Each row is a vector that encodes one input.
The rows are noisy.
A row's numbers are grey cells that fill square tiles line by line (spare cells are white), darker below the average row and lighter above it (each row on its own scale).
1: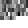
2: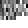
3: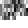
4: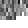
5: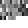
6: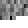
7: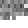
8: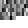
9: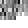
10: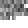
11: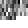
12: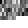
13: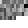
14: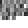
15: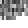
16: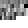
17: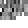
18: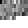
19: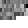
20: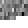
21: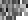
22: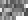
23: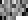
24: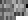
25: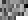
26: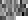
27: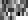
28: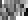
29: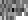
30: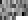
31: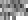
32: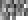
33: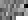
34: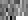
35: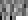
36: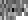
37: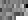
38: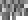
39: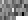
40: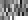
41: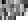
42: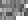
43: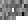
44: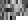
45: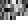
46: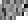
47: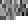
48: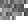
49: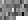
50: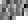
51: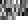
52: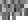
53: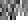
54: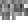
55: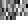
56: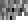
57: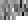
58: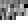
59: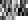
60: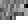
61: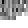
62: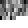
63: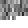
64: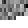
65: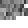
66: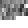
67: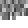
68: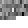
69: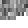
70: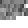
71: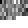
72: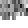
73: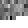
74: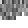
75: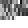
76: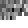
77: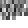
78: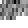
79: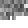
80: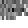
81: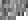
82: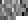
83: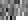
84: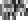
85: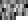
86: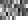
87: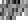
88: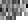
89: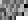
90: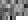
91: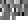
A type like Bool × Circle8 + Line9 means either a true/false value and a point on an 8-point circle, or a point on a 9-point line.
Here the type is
Bool × Bool × Bool × Bool × Circle8.
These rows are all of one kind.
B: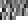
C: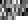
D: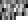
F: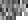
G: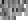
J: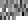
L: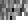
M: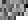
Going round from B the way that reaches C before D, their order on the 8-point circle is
B, L, C, D, F, M, G, J.
